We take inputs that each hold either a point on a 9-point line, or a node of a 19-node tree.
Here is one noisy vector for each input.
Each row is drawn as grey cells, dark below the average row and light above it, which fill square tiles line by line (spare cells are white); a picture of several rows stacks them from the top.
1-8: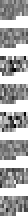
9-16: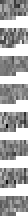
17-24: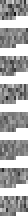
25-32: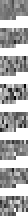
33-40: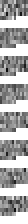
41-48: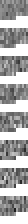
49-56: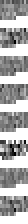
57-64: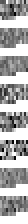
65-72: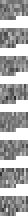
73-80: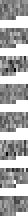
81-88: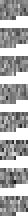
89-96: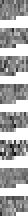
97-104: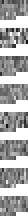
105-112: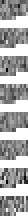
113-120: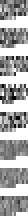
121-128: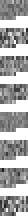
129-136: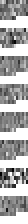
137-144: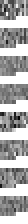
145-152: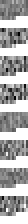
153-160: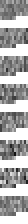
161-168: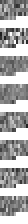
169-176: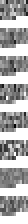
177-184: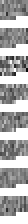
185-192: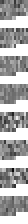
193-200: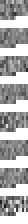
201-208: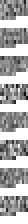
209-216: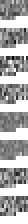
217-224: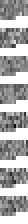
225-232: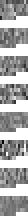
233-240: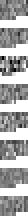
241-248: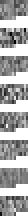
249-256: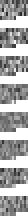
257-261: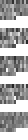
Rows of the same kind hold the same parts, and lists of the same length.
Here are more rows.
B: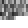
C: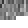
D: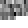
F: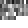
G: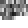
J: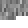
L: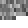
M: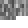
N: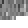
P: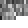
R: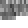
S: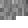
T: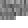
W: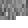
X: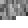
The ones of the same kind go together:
B, D, G, J, L, M, R, S, T, W, X
C, F, N, P

